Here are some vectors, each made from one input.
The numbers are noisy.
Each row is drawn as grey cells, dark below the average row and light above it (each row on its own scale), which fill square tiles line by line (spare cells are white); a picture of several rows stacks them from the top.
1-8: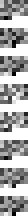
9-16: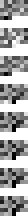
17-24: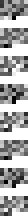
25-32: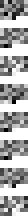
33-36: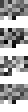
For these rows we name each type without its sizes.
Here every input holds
a point on a line and a true/false value.
